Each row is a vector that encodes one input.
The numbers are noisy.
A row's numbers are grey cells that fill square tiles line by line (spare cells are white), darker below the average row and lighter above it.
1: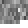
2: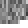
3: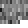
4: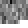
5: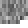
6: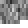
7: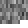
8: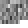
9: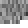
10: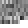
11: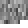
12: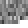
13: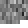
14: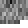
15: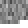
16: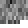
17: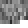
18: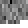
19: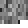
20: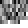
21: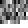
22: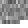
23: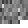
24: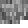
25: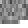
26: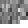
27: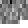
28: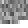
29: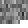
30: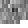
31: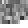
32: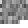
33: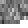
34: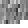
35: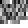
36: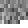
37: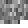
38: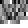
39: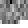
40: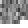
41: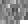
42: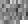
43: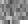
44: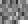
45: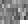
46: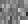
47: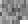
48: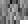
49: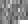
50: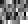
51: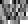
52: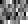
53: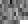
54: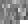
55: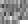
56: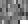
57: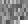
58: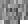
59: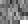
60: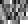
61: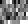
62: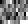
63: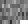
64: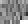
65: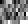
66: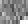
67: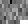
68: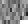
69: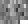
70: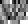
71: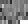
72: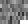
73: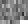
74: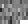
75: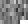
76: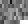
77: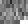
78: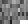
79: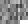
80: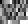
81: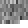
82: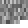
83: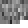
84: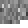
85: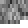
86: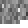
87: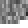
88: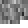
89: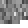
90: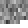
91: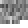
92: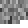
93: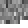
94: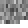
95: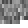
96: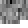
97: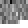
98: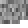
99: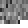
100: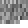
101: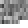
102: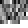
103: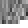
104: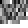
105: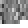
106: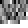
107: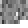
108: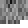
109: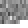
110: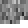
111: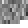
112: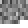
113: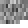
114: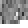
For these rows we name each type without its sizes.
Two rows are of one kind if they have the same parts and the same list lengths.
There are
2 kinds of row.
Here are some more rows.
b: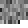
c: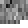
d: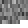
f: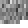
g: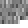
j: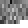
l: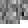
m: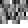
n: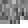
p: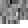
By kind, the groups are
b, c, d, f, g, j, l, n, p
m

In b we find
three labels and four true/false values.
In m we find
three labels.
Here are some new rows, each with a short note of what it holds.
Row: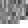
three labels and four true/false values
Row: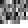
three labels
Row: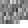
three labels and four true/false values
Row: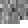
three labels and four true/false values
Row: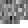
three labels and four true/false values
